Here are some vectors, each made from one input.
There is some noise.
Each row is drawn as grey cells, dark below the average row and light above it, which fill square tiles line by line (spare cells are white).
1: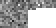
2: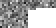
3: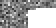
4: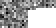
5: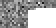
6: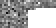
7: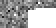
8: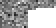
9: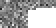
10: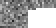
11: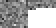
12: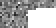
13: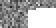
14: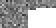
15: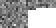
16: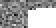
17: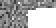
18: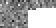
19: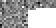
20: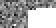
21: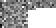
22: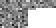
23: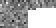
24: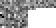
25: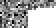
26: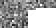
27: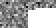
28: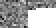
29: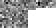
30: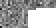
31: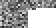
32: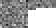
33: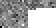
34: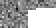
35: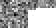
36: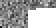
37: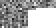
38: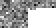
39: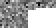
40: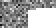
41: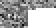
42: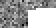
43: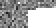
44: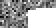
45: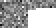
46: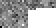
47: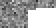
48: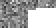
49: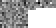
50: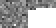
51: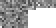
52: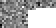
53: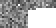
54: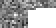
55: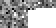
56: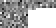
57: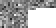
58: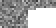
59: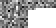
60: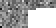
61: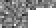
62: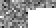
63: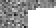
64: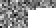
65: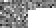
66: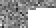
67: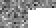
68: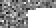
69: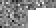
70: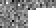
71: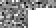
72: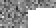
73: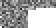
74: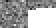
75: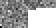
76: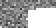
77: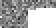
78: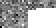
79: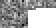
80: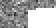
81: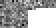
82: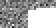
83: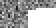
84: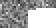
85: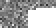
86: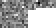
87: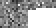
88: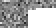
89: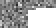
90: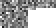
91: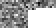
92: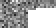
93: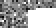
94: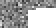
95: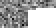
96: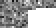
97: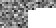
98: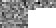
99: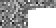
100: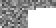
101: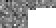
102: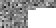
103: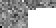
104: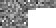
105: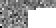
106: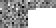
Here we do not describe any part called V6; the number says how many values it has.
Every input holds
three true/false values, together with either a point on a 7-point line, or a value of V6.
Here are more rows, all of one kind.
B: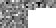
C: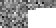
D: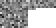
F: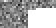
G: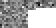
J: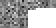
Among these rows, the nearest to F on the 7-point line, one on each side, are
D and G.
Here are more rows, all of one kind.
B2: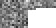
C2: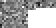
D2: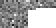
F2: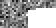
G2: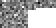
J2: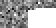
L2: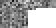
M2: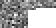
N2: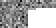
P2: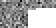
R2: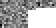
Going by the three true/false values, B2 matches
G2, M2, N2 and P2.
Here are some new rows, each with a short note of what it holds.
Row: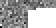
three true/false values and a value of V6
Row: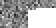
three true/false values and a value of V6
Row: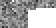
three true/false values and a value of V6
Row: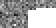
three true/false values and a value of V6
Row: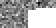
a point on a 7-point line and three true/false values
